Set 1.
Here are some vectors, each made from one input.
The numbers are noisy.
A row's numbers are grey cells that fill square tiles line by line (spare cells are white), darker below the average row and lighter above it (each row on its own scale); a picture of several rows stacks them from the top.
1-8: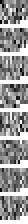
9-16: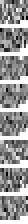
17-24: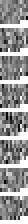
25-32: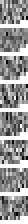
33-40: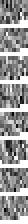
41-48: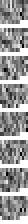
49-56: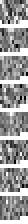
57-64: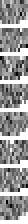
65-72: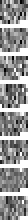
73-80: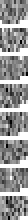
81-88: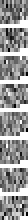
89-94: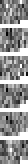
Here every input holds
a point on a 7-point line, together with either a point on a 10-point circle, or a fixed value.
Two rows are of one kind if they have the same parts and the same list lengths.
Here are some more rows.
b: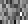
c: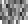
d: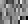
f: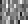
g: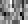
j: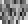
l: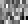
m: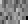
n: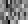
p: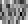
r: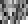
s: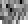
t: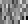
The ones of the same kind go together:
b, d, f, g, l, m, r, t
c, j, n, p, s

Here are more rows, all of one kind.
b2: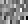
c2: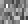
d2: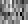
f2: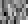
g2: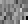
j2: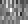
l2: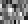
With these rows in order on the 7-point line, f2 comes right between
b2 and d2.
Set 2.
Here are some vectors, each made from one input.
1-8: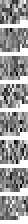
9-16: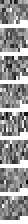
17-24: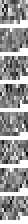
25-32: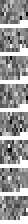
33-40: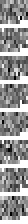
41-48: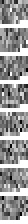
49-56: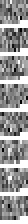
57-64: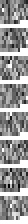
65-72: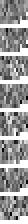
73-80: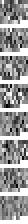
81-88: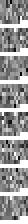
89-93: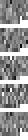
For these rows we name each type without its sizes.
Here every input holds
a point on a line, together with either a fixed value, or four true/false values.
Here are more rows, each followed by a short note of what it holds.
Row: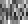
a point on a line and four true/false values
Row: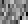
a point on a line and four true/false values
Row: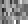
a point on a line and four true/false values
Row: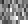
a point on a line and four true/false values
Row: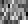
a point on a line and four true/false values
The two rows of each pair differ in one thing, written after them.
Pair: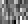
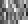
one of the four true/false values
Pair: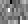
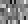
the place on the line
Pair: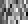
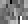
the place on the line
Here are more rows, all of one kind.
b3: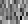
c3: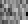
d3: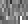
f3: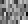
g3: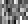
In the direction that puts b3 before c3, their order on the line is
b3, f3, d3, c3, g3.
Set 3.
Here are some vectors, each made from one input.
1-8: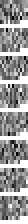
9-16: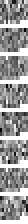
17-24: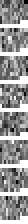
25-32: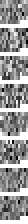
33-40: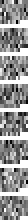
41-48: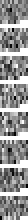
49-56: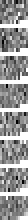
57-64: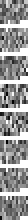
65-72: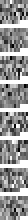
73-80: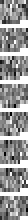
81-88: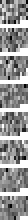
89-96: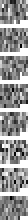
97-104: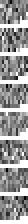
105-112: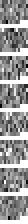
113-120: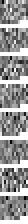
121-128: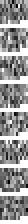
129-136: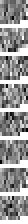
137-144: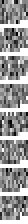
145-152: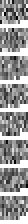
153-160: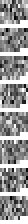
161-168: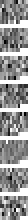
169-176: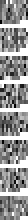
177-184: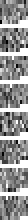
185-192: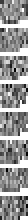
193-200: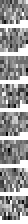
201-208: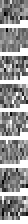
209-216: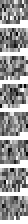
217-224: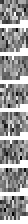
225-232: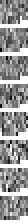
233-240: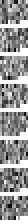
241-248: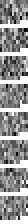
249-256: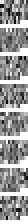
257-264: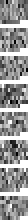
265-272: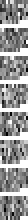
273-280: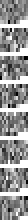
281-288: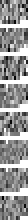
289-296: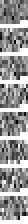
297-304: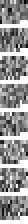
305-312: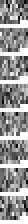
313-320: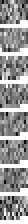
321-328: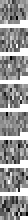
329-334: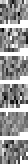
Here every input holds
either a point on a 10-point circle, or a fixed value, or four true/false values.
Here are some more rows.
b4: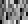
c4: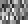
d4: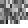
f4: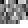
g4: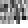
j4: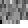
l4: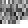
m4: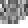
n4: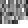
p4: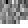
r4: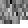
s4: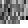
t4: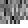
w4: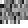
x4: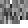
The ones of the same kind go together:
b4, f4, j4, l4, m4, n4, p4
c4, g4
d4, r4, s4, t4, w4, x4

